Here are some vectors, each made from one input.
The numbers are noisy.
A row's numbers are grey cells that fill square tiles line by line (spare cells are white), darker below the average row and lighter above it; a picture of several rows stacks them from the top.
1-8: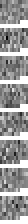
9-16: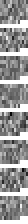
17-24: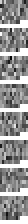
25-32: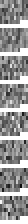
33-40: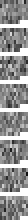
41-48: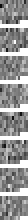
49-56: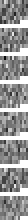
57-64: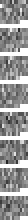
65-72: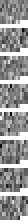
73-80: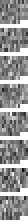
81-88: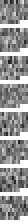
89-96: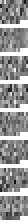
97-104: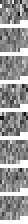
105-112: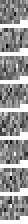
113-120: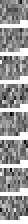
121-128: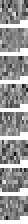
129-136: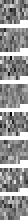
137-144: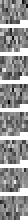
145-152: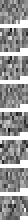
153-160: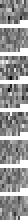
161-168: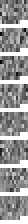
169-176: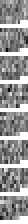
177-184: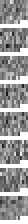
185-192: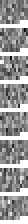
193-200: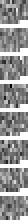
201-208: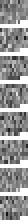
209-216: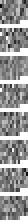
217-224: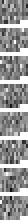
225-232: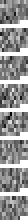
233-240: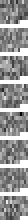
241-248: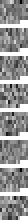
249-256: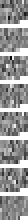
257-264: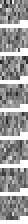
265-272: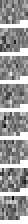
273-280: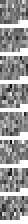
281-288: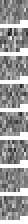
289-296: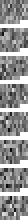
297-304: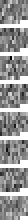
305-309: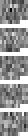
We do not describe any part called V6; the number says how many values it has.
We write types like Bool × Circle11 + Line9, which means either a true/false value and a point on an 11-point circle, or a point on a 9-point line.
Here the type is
(Bool × Circle5 + Unit) × (Label9 × V6 + Unit).
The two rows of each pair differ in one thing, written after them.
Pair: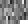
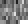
the true/false value
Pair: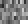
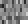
the true/false value
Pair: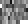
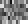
the value of V6
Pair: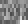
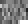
the label
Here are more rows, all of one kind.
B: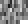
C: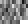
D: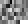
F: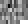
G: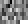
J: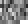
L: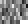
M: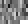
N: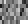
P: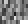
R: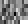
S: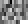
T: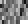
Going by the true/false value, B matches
F and M.
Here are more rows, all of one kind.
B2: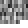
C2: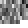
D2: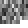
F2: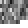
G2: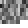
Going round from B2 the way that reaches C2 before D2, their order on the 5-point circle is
B2, F2, G2, C2, D2.
